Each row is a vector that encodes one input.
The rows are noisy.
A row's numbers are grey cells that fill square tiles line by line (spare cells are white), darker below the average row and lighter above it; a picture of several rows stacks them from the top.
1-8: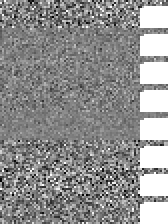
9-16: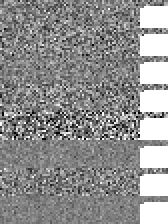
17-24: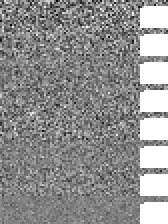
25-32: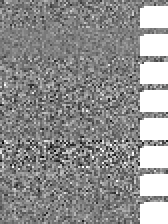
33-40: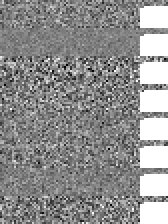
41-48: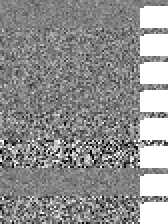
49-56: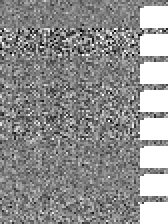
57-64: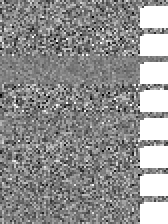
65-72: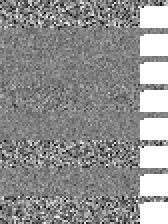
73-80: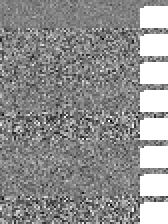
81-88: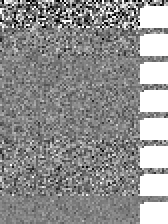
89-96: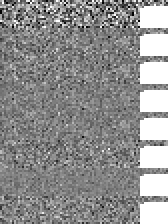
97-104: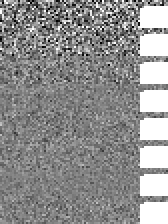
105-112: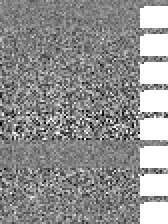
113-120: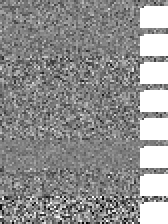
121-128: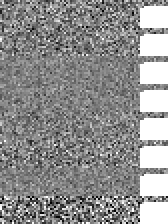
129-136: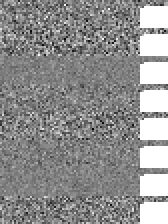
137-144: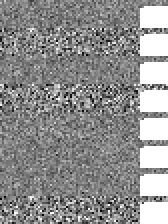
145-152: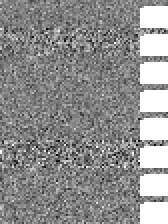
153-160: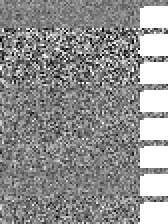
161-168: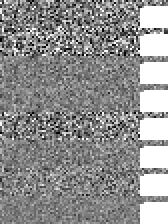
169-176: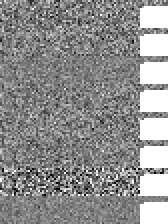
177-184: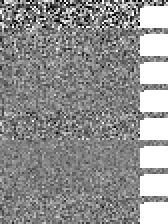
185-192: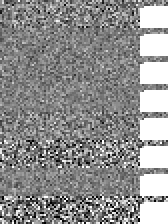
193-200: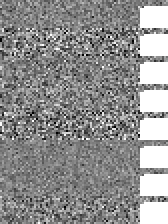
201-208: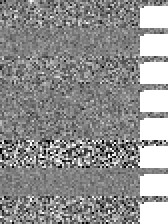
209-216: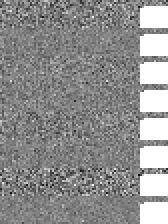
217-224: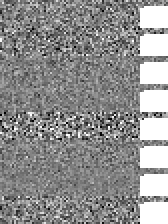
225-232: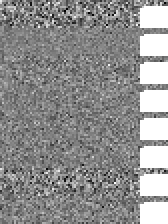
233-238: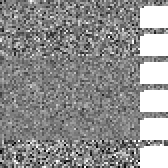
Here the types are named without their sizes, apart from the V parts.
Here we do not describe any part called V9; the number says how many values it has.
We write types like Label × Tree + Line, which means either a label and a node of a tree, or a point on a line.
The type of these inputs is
List(Line × (Line + V9)).
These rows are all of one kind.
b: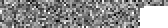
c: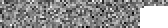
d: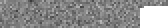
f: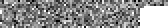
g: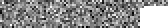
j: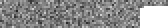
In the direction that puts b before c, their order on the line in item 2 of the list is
b, j, d, c, f, g.
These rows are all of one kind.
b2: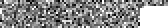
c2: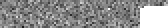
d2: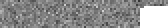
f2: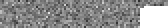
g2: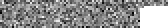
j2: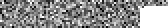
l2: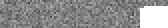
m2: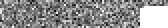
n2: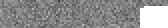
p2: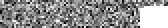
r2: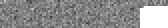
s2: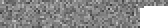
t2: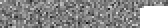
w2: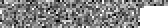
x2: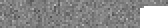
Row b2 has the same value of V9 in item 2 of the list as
d2, f2, m2 and x2.
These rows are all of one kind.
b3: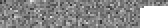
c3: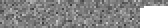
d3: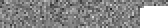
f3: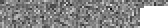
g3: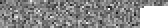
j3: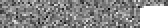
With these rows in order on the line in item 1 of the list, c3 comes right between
b3 and g3.
